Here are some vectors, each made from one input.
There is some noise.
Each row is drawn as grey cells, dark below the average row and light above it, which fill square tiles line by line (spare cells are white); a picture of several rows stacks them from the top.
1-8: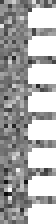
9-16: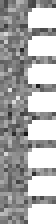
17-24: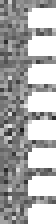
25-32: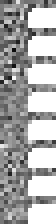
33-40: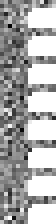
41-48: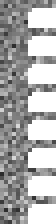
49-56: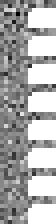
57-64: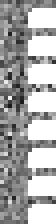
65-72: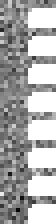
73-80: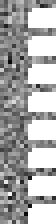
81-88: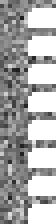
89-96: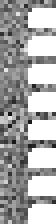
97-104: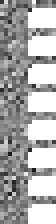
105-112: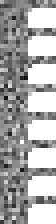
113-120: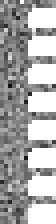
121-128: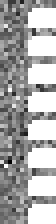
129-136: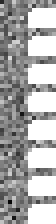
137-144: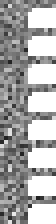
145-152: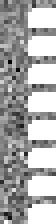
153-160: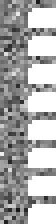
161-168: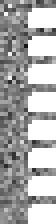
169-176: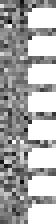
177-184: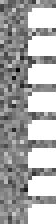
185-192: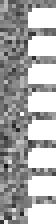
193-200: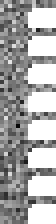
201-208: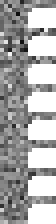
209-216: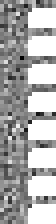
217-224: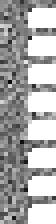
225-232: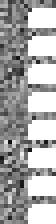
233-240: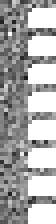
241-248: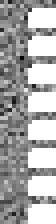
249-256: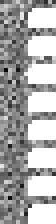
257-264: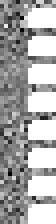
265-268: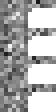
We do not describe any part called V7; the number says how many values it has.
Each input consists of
one of 11 labels, together with either a point on an 11-point line, or a value of V7.
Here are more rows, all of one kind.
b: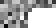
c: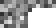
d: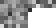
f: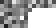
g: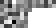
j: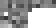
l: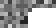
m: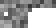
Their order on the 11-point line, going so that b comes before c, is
g, f, l, d, b, c, m, j.
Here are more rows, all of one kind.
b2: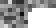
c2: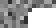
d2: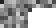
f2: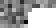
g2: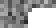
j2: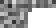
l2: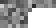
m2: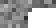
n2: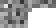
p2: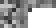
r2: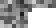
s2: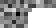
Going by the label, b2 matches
d2 and r2.
